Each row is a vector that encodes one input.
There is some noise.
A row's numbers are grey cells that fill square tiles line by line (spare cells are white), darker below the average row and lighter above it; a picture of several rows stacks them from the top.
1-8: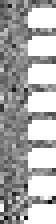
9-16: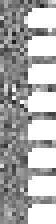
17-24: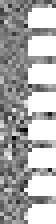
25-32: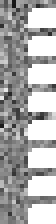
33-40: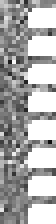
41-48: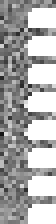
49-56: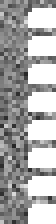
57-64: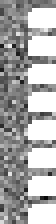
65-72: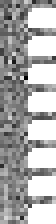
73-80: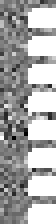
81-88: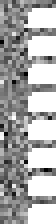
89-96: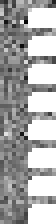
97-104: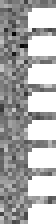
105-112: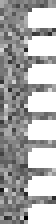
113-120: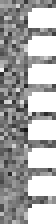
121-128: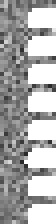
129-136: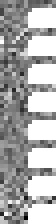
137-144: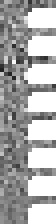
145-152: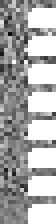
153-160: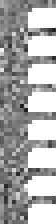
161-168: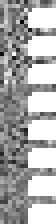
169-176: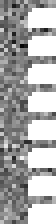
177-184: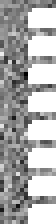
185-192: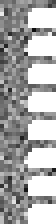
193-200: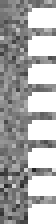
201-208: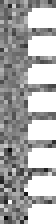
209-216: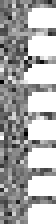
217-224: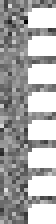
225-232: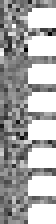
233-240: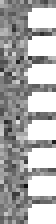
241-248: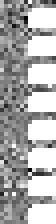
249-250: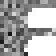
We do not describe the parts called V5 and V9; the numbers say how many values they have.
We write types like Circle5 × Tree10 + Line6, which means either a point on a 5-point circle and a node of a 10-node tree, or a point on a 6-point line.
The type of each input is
(Line11 + Tree8) × V9 + V5.
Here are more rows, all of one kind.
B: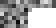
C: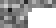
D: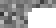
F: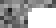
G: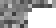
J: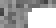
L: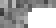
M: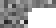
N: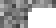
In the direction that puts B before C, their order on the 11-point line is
G, N, L, J, D, M, B, C, F.
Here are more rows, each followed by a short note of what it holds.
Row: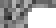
a point on an 11-point line and a value of V9
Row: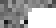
a node of an 8-node tree and a value of V9
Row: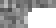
a point on an 11-point line and a value of V9
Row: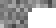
a value of V5
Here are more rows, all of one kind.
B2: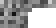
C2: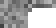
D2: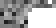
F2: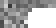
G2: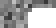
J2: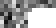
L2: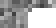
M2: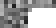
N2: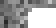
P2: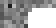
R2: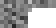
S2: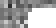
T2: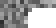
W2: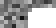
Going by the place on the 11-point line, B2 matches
C2, J2, L2 and T2.
